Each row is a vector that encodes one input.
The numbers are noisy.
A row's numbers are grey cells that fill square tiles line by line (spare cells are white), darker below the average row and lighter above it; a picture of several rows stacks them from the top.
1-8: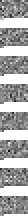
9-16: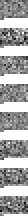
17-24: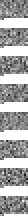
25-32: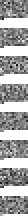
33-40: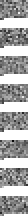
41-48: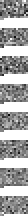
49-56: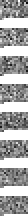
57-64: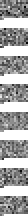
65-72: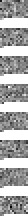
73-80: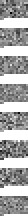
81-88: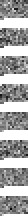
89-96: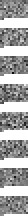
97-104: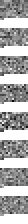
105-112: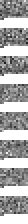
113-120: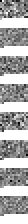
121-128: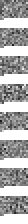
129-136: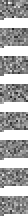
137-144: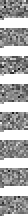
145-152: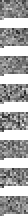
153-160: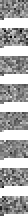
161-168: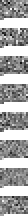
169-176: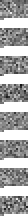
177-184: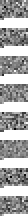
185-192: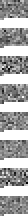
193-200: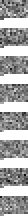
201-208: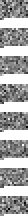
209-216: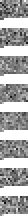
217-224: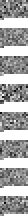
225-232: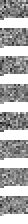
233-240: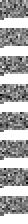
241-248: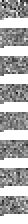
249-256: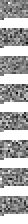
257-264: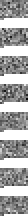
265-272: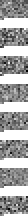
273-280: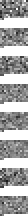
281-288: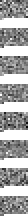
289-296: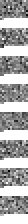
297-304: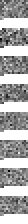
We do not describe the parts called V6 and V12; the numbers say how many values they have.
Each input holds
either a value of V6 and a value of V12, or a list of up to three points on an 11-point line.
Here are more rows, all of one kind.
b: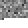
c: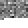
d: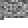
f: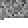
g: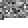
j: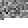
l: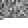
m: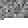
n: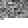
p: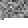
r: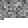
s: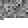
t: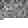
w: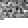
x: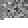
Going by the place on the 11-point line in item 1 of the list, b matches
f, g, m and p.
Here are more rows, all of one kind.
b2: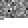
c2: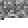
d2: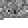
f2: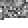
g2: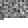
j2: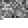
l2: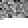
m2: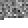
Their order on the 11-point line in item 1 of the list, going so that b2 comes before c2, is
d2, f2, j2, l2, b2, g2, m2, c2.
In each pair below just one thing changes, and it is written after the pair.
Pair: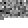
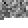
the value of V12
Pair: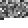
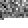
the value of V6
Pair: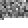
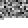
the value of V12
